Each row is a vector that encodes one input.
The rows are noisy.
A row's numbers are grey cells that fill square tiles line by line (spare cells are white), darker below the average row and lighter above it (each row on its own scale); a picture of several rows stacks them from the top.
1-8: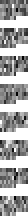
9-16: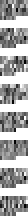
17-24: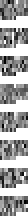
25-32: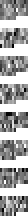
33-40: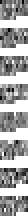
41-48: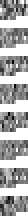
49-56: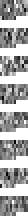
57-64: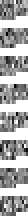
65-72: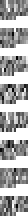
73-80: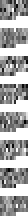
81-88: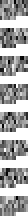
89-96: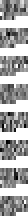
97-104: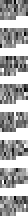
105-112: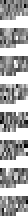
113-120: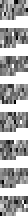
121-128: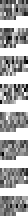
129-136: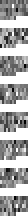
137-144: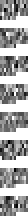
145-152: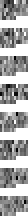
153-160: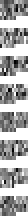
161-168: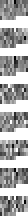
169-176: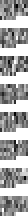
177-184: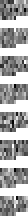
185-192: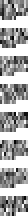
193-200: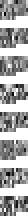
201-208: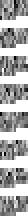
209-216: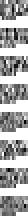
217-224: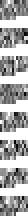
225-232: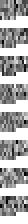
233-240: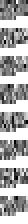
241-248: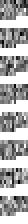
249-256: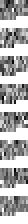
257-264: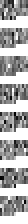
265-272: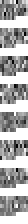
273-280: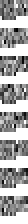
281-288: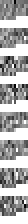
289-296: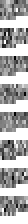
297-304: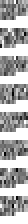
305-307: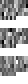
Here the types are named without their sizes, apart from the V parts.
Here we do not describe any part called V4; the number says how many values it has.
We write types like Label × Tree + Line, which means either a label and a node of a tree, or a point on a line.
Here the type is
(Bool × Bool × Bool + Line) × V4.
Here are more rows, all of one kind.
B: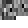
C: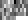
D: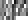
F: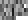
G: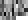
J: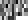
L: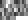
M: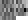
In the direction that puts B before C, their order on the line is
B, M, J, F, D, G, C, L.
